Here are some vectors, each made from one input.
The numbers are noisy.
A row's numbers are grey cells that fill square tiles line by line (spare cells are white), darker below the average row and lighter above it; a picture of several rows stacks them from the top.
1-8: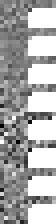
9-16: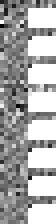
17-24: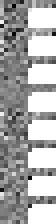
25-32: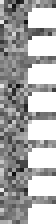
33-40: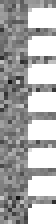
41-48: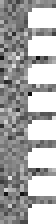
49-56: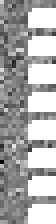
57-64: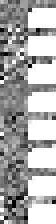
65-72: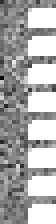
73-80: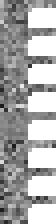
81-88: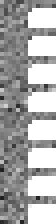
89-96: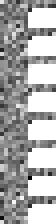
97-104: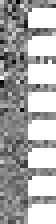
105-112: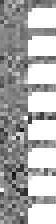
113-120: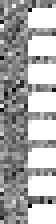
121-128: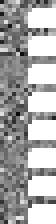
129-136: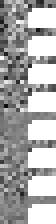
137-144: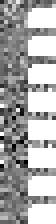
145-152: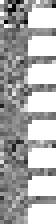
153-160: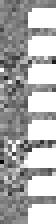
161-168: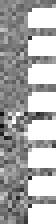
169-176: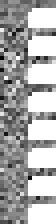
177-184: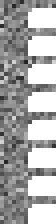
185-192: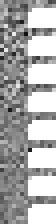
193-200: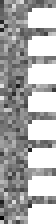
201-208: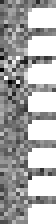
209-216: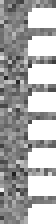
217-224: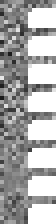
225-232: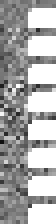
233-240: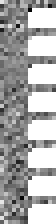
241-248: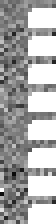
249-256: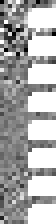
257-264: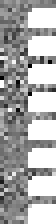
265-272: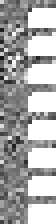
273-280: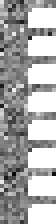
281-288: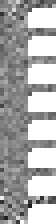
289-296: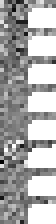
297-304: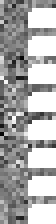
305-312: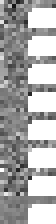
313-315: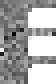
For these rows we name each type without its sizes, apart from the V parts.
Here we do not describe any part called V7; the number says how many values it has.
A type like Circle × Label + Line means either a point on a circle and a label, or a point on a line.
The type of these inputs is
List(Bool × V7).
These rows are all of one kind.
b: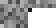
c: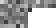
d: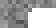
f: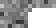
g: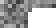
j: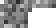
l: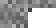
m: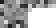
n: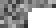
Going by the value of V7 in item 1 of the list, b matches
c, f and n.
